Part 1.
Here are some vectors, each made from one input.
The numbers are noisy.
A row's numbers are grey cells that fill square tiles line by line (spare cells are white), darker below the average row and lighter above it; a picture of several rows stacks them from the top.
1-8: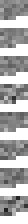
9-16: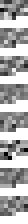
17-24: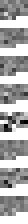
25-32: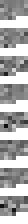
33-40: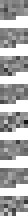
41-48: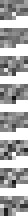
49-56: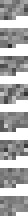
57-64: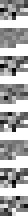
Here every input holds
one of 7 labels, together with either a fixed value, or three true/false values.
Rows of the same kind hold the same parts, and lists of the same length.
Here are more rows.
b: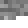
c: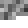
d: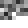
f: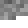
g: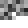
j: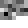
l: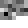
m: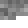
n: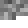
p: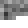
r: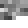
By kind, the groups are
b, d, f, g, j, l, m, n
c, p, r

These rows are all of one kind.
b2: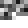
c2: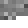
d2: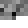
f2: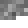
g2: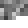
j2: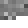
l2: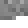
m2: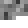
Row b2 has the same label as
f2 and g2.
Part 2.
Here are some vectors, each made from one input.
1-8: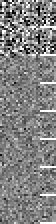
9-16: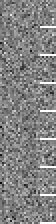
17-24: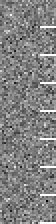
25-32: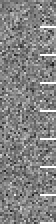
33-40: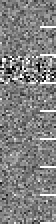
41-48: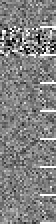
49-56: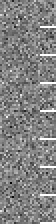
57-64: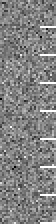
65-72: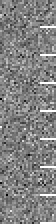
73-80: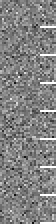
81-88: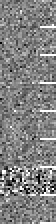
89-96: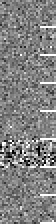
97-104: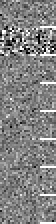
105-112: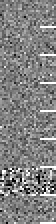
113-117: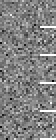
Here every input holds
either a point on a 10-point circle and a true/false value, or a fixed value.
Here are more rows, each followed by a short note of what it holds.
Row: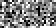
a fixed value
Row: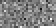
a point on a 10-point circle and a true/false value
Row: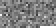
a point on a 10-point circle and a true/false value
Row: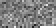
a point on a 10-point circle and a true/false value
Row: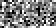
a fixed value
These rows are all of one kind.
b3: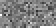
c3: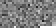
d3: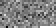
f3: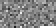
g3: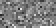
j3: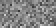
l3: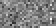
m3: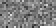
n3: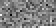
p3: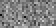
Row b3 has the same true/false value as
c3 and m3.
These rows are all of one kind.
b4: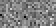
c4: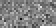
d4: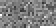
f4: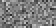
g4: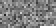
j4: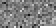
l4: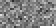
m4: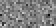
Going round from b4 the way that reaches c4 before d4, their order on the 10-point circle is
b4, m4, c4, l4, g4, d4, f4, j4.
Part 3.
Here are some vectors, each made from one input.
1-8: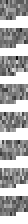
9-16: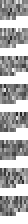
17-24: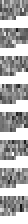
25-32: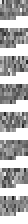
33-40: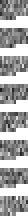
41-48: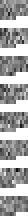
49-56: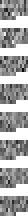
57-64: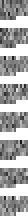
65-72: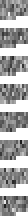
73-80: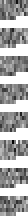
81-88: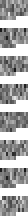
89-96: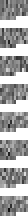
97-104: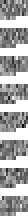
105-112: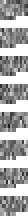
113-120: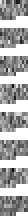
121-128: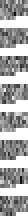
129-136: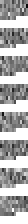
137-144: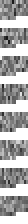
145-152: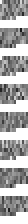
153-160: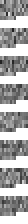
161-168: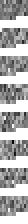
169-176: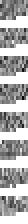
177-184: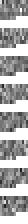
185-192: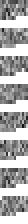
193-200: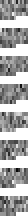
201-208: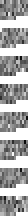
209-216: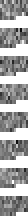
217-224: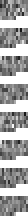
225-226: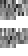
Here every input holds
one of 10 labels and a point on a 10-point line.
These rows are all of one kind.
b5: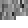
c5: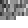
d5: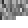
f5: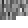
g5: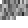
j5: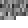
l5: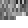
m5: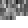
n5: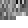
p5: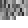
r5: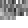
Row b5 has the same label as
l5 and n5.
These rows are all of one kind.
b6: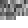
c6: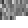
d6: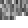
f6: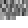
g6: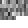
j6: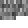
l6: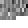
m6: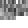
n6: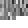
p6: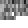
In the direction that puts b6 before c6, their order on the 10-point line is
l6, n6, m6, f6, b6, j6, c6, d6, g6, p6.
